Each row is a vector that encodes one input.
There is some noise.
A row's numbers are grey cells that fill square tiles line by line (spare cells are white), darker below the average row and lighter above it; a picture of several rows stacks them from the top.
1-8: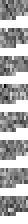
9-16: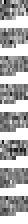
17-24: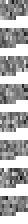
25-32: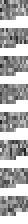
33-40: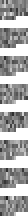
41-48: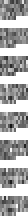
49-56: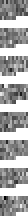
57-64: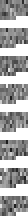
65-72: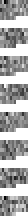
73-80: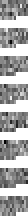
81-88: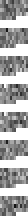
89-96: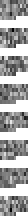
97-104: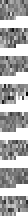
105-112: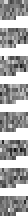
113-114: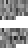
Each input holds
a true/false value, together with either a point on a 5-point line, or a node of an 8-node tree.
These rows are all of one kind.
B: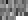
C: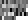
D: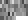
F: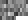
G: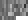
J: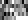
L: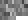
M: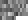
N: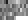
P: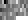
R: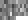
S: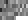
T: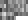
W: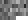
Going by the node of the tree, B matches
F, M, N and S.
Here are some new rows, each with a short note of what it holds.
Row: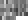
a node of an 8-node tree and a true/false value
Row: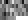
a node of an 8-node tree and a true/false value
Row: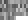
a node of an 8-node tree and a true/false value
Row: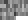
a node of an 8-node tree and a true/false value
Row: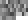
a point on a 5-point line and a true/false value
